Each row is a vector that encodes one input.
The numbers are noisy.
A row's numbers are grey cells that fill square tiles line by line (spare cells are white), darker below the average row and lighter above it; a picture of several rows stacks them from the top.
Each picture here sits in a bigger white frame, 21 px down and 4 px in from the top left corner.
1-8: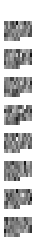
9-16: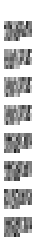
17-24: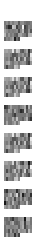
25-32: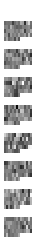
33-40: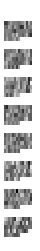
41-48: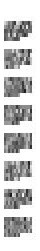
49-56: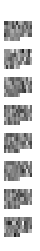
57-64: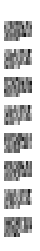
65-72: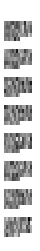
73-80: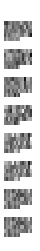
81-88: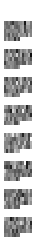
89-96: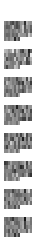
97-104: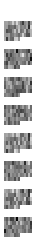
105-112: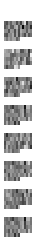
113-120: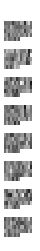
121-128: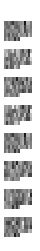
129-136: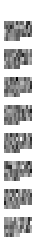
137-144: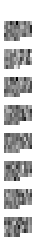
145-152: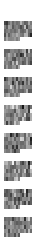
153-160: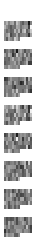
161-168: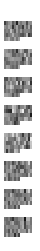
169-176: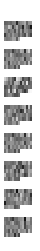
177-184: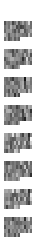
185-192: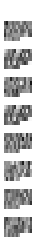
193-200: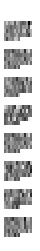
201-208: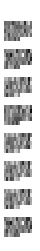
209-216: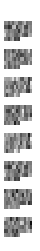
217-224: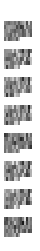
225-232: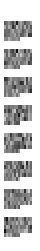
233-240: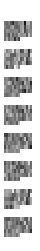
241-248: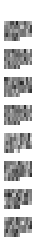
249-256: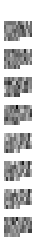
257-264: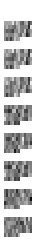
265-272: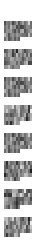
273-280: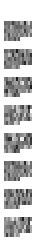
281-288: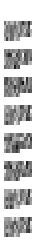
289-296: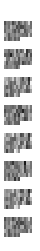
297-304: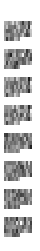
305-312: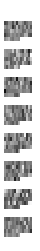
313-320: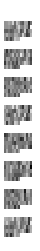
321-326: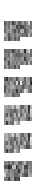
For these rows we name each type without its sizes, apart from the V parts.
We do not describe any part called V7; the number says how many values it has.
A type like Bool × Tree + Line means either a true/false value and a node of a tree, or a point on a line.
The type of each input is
List(Circle) + V7 × V7.
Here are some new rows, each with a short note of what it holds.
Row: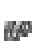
the empty list
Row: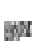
two values of V7
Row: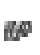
the empty list
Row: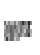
two values of V7
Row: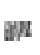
two values of V7
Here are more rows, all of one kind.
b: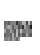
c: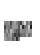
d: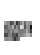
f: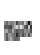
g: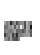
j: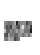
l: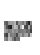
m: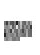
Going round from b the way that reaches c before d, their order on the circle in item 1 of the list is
b, c, f, l, j, d, g, m.
